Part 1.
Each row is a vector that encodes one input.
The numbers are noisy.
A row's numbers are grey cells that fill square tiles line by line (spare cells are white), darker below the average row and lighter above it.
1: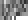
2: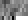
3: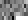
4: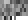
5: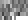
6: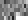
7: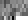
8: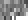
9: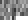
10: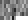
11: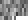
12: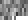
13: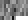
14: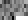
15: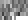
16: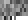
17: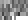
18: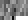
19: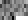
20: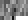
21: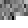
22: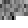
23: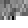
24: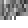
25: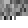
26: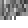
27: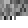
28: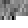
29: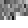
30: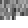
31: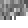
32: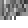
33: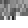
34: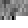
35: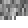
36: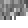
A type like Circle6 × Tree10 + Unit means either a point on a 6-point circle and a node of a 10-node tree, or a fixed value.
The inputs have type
Label5 + Line3 × Line3.
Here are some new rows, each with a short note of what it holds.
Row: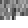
a point on each of two 3-point lines
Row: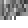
one of 5 labels
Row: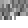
one of 5 labels
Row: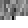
a point on each of two 3-point lines
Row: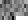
a point on each of two 3-point lines
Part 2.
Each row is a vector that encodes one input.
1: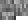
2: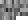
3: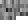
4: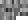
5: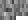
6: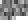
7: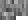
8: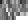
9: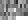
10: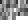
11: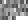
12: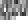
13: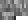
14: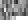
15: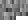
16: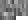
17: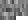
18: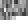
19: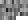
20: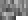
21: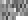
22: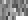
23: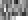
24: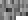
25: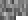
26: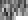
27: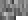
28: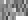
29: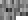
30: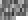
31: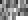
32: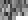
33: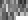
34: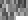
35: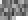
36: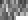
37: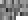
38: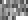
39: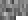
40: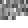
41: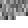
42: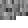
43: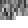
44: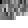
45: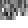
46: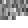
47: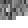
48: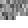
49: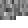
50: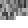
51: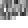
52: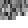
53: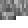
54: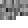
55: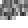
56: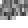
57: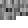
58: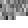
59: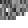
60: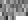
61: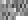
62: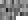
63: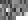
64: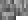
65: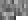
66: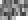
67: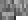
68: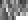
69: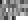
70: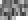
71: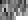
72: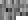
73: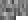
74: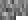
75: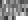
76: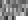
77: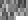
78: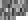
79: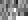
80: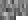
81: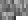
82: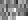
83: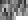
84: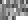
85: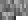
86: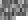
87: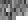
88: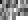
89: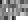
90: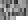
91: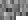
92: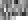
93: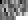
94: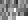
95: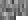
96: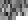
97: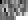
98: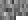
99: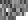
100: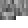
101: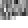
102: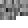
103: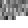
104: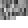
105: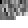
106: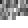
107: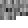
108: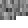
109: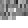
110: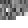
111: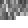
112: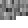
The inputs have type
(Circle8 + Unit) × Line10.
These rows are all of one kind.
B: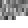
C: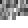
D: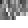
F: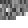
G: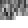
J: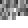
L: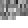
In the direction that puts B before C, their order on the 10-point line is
L, G, B, J, F, C, D.
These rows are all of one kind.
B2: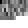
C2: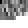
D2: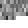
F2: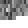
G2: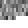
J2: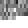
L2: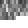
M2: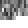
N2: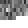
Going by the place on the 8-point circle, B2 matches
C2 and M2.
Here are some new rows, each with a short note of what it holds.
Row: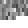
a point on an 8-point circle and a point on a 10-point line
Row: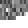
a point on an 8-point circle and a point on a 10-point line
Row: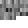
a point on a 10-point line
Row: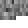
a point on a 10-point line
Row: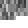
a point on an 8-point circle and a point on a 10-point line
